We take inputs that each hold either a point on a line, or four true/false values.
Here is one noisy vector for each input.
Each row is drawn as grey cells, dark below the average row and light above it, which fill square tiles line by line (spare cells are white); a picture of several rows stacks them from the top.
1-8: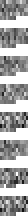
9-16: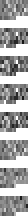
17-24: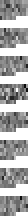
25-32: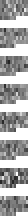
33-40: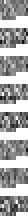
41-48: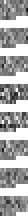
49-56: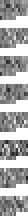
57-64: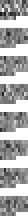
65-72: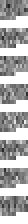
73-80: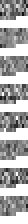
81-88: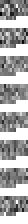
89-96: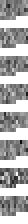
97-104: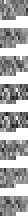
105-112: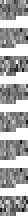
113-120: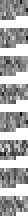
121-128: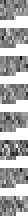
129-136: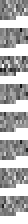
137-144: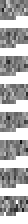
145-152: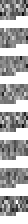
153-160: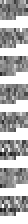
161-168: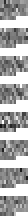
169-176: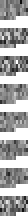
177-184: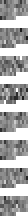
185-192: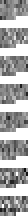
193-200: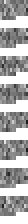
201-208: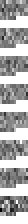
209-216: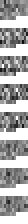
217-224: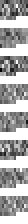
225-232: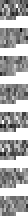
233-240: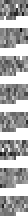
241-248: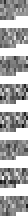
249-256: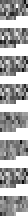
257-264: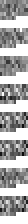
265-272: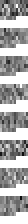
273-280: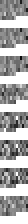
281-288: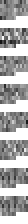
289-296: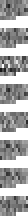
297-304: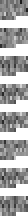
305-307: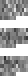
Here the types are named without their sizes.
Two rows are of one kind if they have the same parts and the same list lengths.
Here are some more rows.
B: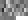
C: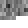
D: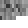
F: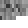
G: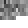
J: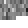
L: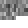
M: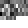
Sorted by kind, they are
B, C, D, F, G, J, L
M

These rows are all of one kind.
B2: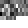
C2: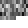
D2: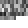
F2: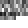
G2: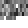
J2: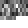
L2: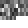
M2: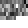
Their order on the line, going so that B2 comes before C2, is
L2, B2, J2, G2, M2, C2, D2, F2.
